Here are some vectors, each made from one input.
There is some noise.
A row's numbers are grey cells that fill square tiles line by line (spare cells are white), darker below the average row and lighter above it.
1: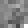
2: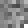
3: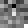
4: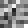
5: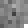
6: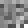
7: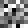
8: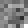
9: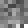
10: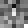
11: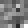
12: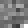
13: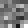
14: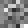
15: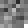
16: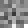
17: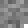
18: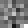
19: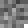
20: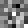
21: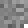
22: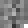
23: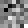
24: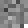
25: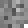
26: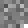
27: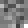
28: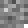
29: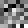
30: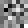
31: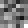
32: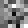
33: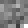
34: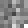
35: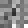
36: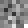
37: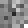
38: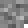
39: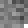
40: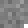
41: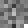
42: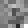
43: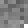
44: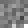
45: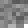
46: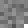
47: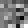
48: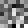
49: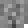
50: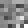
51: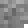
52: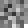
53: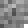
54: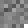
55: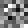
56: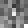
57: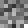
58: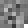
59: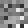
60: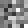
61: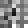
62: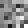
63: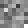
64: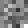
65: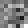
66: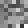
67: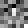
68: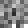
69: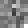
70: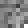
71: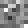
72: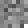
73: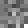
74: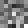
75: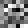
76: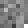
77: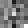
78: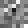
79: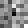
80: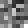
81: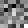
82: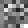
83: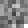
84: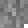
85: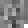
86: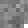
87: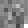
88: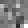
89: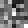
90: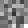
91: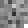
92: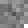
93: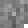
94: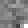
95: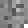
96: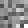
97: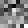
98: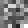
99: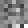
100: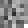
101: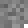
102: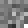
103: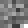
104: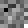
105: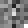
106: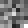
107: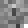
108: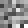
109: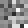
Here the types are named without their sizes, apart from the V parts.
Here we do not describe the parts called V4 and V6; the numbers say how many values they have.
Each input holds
a true/false value and a value of V4, together with either a point on a line, or a value of V6.
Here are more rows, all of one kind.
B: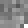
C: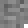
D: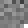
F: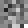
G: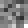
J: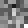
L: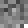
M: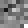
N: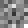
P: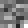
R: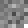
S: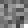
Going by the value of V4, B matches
N and R.
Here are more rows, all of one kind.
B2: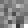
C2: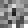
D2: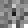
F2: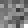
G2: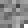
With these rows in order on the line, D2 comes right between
B2 and G2.
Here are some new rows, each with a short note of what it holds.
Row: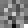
a true/false value, a value of V4 and a value of V6
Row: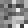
a point on a line, a true/false value and a value of V4
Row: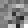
a point on a line, a true/false value and a value of V4
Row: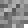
a point on a line, a true/false value and a value of V4
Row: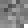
a point on a line, a true/false value and a value of V4
